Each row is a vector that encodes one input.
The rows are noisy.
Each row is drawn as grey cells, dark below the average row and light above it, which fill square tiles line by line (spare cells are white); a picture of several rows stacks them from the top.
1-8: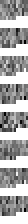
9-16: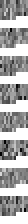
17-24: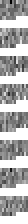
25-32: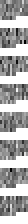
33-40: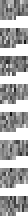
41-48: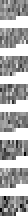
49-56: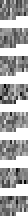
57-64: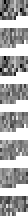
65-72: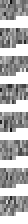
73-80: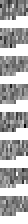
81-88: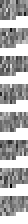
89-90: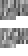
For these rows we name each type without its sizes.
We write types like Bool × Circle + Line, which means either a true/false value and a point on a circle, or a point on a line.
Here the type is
List(Circle + Line).
